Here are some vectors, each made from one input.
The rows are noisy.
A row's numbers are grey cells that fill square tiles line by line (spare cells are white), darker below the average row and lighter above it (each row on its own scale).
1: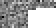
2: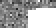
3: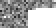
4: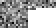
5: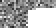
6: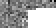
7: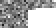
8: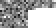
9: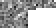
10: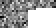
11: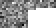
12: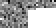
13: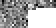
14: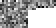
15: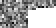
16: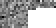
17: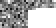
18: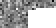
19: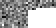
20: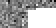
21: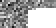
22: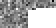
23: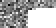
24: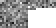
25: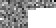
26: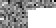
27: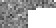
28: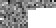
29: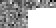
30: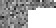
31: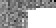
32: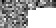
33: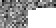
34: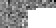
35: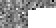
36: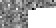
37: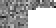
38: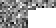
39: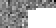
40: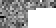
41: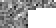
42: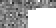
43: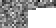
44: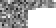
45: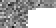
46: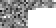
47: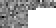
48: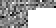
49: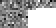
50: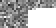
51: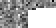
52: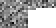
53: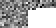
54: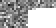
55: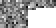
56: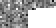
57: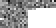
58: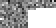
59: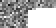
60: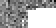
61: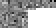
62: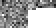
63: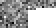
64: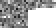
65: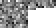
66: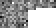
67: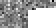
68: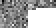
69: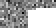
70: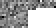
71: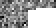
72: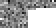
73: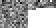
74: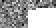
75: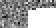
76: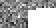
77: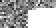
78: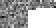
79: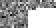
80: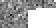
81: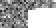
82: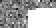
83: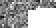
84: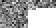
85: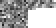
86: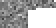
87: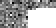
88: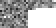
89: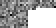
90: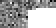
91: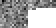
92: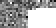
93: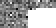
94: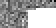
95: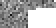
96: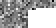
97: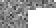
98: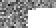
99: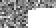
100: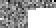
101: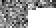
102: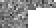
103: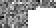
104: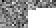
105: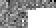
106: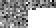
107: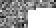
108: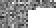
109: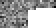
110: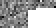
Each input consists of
a point on each of four 5-point lines, together with either a point on a 5-point line, or three true/false values.
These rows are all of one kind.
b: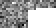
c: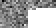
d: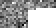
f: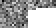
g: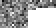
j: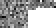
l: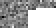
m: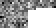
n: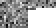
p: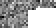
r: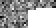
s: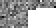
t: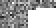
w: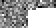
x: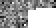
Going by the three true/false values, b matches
d, m, r and x.
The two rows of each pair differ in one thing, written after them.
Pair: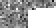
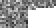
one of the three true/false values
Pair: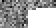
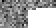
the place on one of the four 5-point lines
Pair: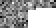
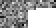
the place on one of the four 5-point lines
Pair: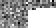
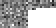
the place on one of the four 5-point lines
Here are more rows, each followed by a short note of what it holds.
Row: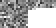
a point on each of five 5-point lines
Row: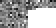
a point on each of five 5-point lines
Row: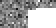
a point on each of five 5-point lines
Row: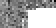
a point on each of five 5-point lines
